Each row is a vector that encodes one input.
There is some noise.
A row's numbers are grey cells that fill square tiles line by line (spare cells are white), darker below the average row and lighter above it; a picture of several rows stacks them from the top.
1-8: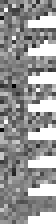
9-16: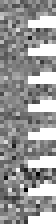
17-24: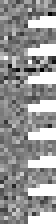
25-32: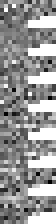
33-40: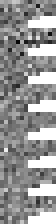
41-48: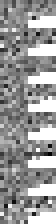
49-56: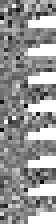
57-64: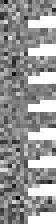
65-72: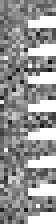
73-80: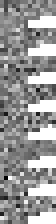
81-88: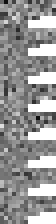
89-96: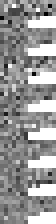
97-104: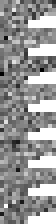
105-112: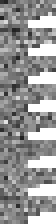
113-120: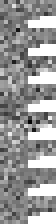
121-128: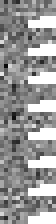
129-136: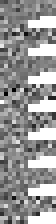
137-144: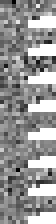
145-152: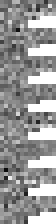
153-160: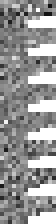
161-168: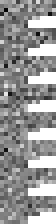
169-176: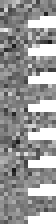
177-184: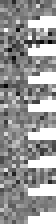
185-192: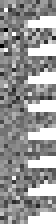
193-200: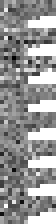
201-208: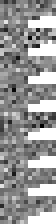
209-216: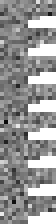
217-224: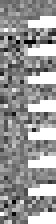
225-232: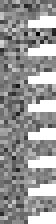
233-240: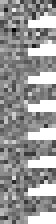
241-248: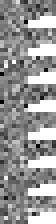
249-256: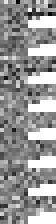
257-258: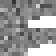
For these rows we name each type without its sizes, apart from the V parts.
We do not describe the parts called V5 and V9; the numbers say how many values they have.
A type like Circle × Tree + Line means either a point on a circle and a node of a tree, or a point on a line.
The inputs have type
(Circle + Unit) × (Label + V5 × V9) + Line.
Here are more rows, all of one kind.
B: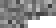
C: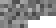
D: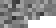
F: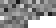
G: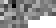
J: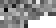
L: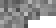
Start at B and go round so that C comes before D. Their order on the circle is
B, C, G, D, F, J, L.
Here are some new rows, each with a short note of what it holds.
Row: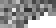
a point on a line
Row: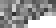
a point on a line
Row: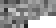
a point on a circle and a label
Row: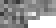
a point on a circle and a label
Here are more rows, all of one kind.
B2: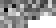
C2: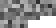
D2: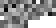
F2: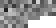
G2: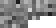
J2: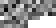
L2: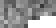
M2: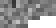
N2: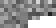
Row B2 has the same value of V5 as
D2 and G2.
